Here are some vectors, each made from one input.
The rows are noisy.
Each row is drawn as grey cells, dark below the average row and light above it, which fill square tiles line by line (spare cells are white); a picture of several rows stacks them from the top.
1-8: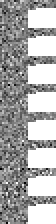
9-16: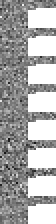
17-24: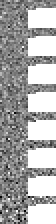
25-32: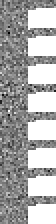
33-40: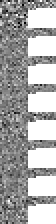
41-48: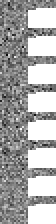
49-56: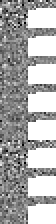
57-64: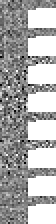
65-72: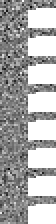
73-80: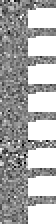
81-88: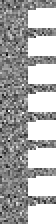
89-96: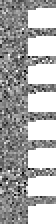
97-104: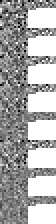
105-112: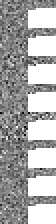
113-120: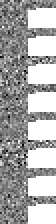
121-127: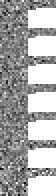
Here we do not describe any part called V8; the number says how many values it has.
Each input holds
a true/false value, together with either a point on a 6-point circle and a value of V8, or a fixed value.
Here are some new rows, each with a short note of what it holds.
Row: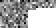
a true/false value
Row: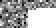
a true/false value
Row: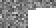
a point on a 6-point circle, a true/false value and a value of V8
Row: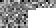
a true/false value
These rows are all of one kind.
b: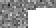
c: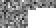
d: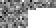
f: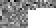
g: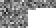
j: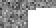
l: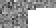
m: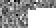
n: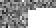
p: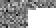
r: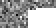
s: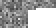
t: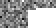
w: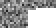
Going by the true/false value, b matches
j, l and s.
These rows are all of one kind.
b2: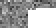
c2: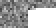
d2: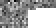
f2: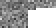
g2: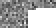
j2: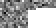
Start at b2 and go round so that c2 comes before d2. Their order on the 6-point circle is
b2, c2, j2, g2, d2, f2.
